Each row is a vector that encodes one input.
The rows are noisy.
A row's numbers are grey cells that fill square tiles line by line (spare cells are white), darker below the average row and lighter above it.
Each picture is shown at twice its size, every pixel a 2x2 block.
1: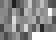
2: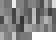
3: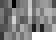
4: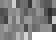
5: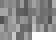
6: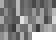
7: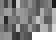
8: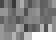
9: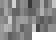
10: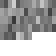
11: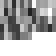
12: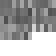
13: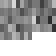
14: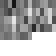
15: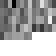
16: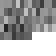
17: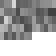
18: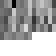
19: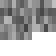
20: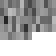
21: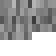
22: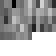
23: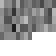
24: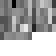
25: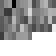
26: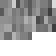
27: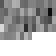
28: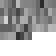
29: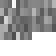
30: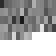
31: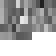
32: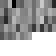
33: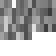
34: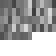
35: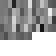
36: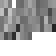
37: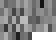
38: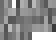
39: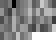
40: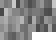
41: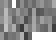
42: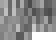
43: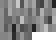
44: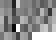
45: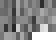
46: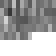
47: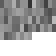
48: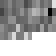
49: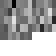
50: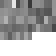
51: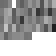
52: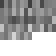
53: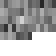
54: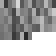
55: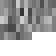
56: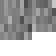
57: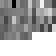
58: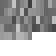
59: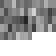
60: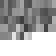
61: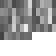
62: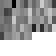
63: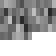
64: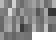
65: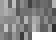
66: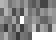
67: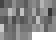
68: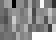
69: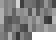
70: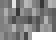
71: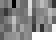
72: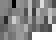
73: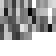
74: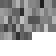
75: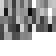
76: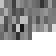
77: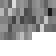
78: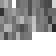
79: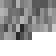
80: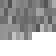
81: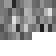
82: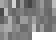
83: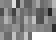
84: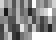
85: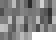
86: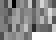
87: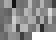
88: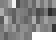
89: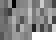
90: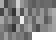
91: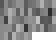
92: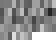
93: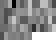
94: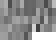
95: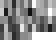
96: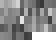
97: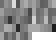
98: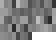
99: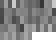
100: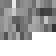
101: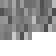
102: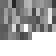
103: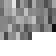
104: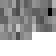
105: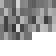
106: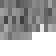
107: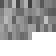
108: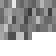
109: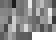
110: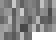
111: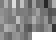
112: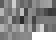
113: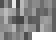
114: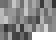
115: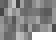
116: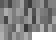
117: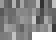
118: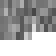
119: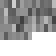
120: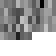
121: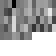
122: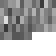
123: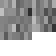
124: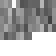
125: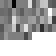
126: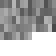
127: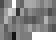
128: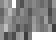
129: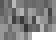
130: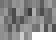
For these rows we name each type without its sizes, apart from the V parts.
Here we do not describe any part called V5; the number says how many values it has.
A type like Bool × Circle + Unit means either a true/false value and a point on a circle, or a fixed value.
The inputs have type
List(Bool × V5).
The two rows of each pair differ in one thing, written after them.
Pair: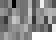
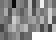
the true/false value in item 1 of the list
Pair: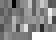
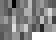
the value of V5 in item 1 of the list
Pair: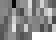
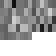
the value of V5 in item 1 of the list
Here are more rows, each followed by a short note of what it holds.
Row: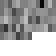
a list of two items
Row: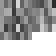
a list of two items
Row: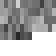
a list of two items
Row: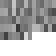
a list of three items
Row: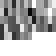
the empty list
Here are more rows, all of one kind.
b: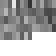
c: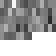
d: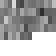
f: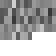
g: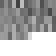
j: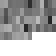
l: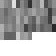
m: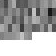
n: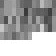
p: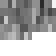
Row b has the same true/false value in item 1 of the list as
d, g and p.
